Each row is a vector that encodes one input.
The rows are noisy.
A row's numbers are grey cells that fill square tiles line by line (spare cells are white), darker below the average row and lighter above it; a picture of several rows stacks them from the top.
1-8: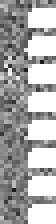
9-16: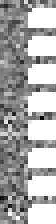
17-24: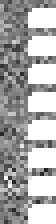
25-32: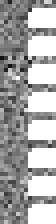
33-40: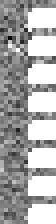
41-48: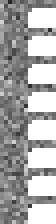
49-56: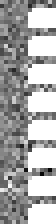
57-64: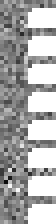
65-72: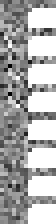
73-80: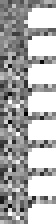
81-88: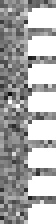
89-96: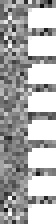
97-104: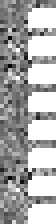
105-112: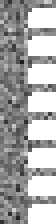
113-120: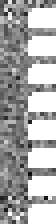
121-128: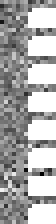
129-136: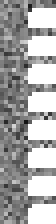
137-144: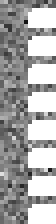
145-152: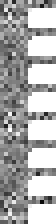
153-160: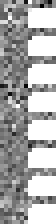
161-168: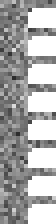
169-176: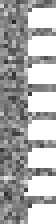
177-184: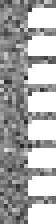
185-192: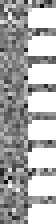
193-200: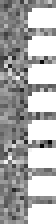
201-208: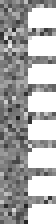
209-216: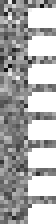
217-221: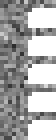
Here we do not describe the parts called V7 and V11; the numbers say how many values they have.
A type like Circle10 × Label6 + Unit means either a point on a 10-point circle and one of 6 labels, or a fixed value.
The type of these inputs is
(Bool × Bool × Bool + V7) × V11 + Line9.
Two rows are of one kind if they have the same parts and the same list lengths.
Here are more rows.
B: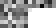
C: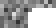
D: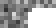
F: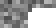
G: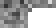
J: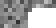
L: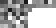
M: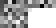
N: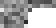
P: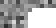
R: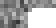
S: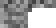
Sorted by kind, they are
B, L, M
C, D, F, G, J, R, S
N, P

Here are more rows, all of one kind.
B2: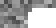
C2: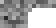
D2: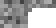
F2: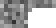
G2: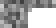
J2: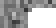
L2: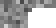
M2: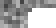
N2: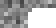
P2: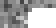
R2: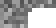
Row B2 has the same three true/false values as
D2, N2 and R2.
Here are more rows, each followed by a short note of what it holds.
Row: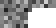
three true/false values and a value of V11
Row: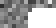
three true/false values and a value of V11
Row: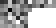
a point on a 9-point line
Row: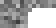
three true/false values and a value of V11
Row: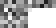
a point on a 9-point line
